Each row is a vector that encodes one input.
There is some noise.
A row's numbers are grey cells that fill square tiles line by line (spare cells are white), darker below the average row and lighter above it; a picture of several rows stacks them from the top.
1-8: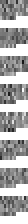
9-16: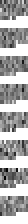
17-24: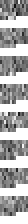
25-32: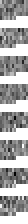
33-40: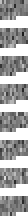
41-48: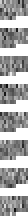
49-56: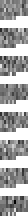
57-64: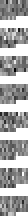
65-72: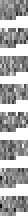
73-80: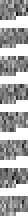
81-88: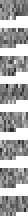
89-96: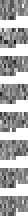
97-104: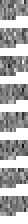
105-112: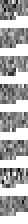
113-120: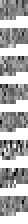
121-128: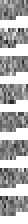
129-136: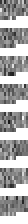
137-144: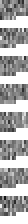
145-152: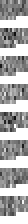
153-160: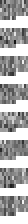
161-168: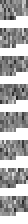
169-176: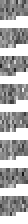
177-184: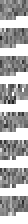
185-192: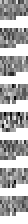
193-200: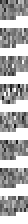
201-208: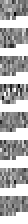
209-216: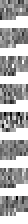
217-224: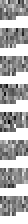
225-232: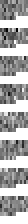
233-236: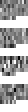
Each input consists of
a list of up to two points on a 15-point line.
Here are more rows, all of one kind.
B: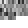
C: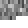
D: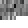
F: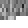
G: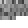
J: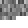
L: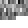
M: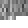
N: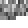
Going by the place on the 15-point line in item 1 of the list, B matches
D, G and J.
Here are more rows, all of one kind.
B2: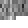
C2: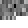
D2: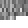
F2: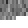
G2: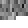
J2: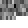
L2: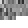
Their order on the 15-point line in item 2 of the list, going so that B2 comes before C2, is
D2, L2, B2, G2, J2, F2, C2.
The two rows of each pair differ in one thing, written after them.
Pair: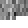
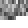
the place on the 15-point line in item 1 of the list
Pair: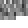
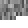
the place on the 15-point line in item 1 of the list
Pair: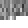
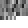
the place on the 15-point line in item 1 of the list
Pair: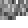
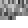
the place on the 15-point line in item 2 of the list
